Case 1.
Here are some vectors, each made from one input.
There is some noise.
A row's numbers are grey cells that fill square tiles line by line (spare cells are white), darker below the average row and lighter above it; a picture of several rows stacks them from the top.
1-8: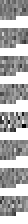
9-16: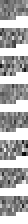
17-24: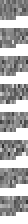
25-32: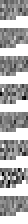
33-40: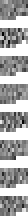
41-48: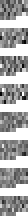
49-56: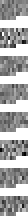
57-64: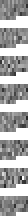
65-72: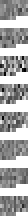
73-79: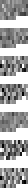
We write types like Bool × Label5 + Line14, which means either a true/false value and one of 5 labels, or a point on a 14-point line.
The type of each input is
Bool × Bool × Bool × Bool + Unit.
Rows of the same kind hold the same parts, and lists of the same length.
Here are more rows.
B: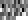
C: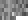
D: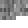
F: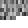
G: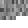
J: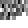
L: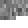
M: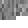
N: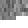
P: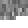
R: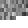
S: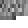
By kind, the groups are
B, C, D, F, G, J, L, M, N, P, R
S

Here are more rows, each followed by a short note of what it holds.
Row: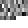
a fixed value
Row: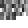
a fixed value
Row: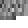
a fixed value
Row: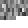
four true/false values
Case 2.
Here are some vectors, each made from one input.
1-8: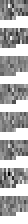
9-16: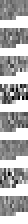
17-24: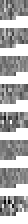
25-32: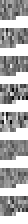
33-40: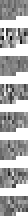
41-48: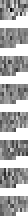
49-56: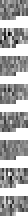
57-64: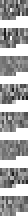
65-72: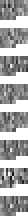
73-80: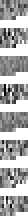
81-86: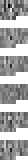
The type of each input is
Circle6.
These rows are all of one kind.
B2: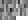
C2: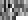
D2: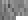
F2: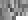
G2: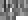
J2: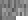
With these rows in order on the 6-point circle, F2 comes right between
C2 and D2.
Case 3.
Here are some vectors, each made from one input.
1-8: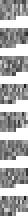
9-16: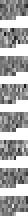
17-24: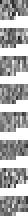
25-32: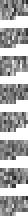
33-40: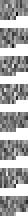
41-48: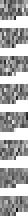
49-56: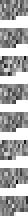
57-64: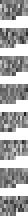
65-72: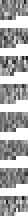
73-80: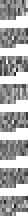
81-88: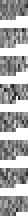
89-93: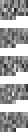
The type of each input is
Circle10.
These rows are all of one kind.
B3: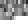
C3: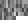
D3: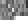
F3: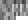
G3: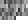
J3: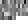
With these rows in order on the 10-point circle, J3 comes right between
B3 and F3.
